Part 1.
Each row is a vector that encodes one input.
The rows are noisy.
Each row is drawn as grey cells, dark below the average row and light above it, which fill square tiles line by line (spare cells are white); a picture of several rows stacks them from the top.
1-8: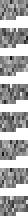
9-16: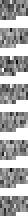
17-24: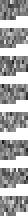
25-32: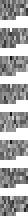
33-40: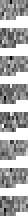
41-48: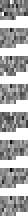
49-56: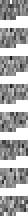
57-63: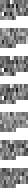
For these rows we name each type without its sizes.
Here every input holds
a true/false value, together with either a fixed value, or a node of a tree.
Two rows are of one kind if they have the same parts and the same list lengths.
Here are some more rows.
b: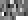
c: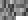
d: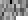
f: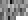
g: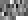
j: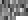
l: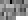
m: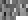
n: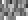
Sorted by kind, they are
b, g, n
c, d, f, j, l, m

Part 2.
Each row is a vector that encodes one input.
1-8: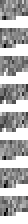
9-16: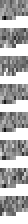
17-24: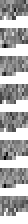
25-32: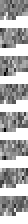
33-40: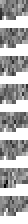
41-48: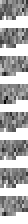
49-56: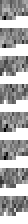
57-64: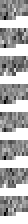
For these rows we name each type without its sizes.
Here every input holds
a point on a line and a true/false value.
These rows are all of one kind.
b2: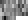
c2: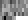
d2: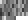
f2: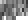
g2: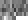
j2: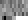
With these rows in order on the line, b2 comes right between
g2 and j2.
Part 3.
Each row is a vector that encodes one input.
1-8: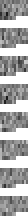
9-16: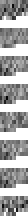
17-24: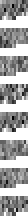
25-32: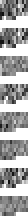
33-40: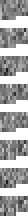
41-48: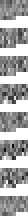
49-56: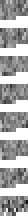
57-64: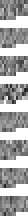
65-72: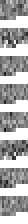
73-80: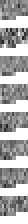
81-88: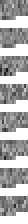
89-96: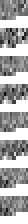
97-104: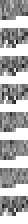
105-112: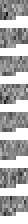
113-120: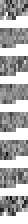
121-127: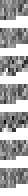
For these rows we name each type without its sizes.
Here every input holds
a point on a line and a true/false value.
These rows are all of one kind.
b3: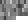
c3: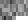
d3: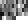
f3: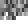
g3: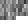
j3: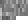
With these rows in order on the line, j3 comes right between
b3 and f3.
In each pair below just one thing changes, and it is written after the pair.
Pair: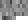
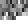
the true/false value
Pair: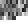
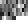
the place on the line
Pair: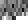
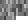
the true/false value
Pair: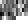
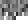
the place on the line
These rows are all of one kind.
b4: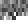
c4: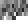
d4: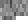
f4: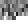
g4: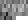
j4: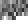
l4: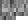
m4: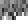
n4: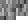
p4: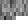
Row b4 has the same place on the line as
c4, j4 and m4.
